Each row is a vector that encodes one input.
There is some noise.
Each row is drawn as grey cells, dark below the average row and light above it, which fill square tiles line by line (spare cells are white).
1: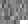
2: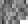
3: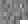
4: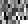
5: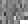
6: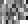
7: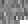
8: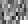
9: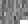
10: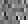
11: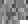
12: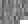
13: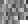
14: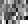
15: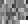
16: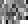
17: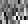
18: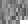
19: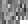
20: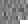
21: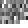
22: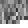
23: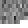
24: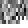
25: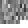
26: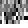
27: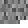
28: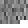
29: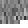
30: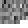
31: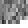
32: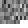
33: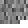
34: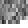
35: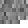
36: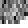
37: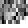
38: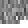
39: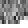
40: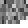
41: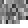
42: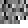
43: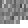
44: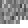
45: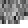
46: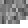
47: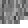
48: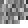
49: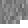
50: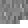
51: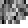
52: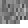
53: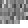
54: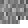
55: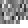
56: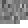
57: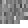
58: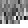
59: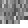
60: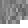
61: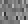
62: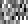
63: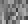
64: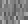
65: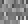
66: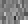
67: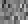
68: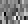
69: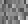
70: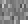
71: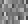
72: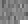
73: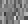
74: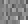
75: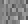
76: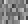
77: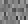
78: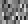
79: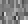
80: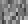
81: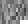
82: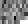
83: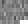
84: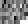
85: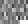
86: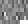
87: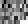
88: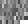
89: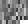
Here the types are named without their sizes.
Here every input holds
a point on a circle and a true/false value.
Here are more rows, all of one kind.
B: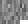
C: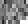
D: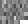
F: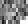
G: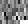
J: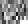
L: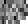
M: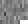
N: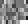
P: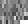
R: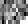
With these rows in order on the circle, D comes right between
M and P.
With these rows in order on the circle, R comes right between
J and N.
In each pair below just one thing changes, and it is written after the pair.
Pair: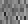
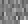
the true/false value
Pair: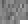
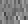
the true/false value
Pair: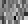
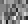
the place on the circle
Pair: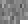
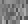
the true/false value
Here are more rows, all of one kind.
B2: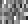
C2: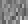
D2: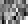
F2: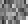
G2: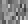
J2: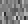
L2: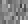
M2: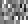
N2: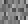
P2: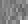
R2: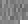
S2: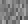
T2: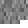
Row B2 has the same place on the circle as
F2, G2, J2 and L2.
